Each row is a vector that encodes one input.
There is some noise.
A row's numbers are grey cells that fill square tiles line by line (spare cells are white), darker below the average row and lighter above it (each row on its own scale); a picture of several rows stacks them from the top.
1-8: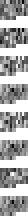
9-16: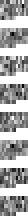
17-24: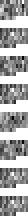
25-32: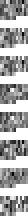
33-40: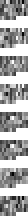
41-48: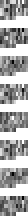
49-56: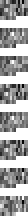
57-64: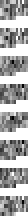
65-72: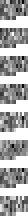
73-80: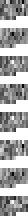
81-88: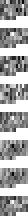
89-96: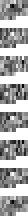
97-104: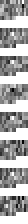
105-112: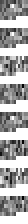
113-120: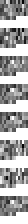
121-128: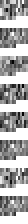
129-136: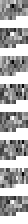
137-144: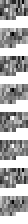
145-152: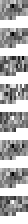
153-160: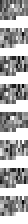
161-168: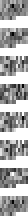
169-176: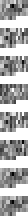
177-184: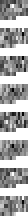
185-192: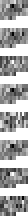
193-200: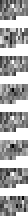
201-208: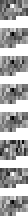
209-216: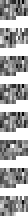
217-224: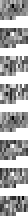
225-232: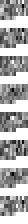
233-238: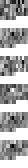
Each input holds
three true/false values.
